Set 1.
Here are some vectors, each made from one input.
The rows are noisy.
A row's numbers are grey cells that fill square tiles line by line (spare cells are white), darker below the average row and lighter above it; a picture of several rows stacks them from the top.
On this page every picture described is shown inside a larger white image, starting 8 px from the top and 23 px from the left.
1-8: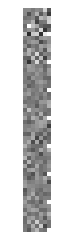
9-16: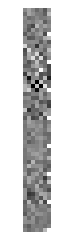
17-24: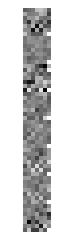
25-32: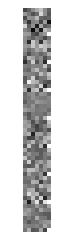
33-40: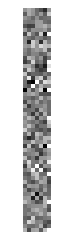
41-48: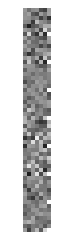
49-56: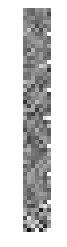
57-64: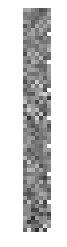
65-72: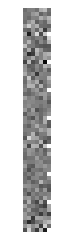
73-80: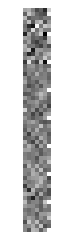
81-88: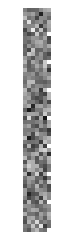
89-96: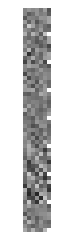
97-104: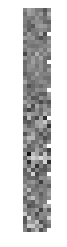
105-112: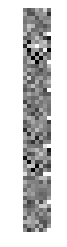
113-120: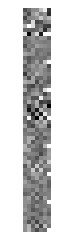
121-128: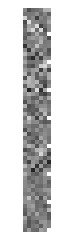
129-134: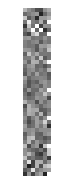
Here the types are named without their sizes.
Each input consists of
a list of points on a line.
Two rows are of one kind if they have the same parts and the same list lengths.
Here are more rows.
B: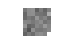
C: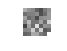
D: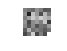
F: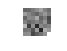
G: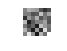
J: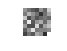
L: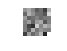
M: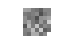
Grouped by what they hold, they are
B, C, G, L, M
D
F, J

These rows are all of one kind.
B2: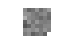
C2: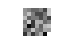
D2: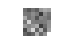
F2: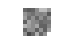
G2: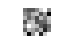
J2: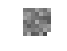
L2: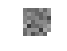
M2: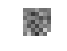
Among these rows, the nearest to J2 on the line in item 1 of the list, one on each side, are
B2 and G2.
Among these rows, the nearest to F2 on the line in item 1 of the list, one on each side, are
C2 and G2.
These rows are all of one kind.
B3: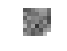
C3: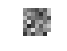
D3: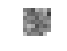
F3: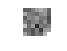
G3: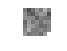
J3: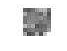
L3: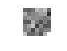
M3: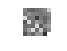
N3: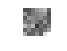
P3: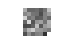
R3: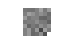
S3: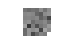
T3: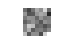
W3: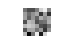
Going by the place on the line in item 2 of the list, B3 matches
G3, N3 and T3.
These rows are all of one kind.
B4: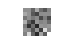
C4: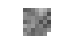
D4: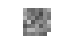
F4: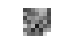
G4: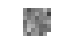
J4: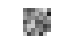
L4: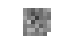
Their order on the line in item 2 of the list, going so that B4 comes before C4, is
G4, J4, D4, B4, F4, L4, C4.
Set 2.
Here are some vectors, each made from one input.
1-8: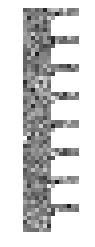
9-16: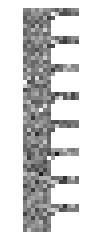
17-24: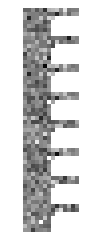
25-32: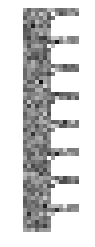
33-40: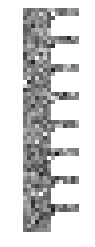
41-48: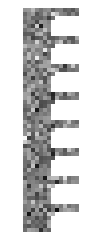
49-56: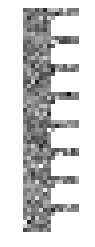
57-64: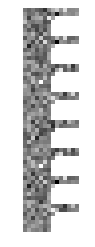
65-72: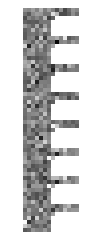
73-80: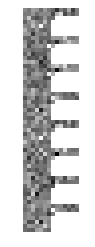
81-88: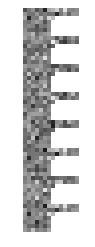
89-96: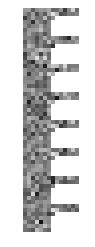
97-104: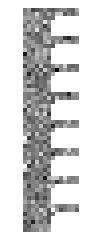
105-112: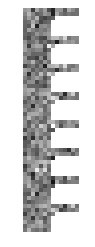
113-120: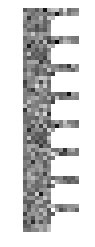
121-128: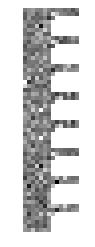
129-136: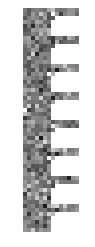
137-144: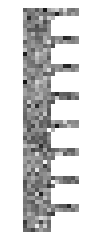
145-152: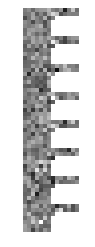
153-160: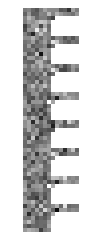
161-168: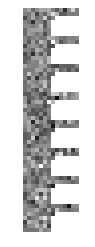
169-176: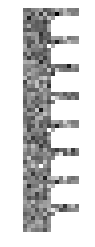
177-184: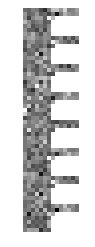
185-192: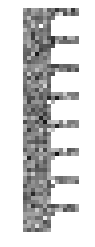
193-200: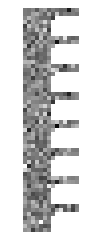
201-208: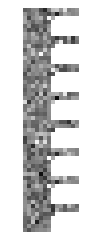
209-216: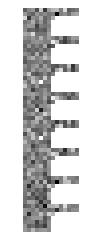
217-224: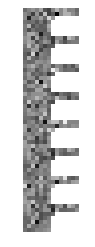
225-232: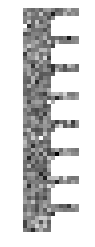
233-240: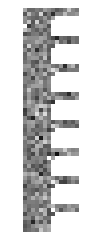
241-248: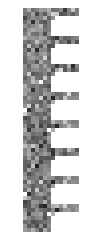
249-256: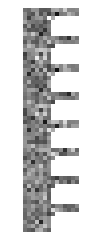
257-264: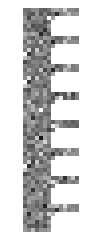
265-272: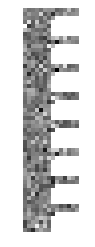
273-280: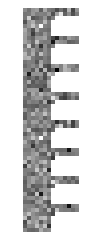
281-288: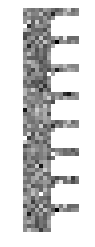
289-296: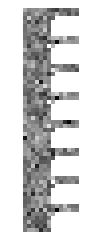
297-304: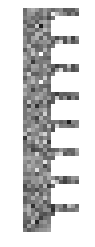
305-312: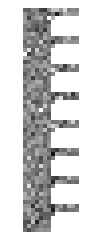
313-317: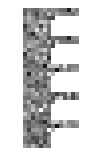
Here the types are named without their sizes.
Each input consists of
either a point on a circle, or a node of a tree.
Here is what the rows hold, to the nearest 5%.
About 30% of them hold a point on a circle. The rest hold a node of a tree.
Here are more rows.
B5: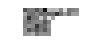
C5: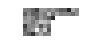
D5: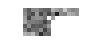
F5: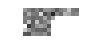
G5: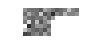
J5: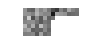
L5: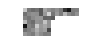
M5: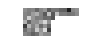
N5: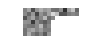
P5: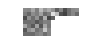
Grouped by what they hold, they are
B5, D5
C5, F5, G5, J5, L5, M5, N5, P5

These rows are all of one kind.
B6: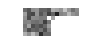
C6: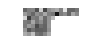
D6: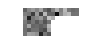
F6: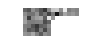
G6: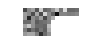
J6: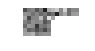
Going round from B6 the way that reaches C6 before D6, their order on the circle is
B6, F6, J6, C6, G6, D6.
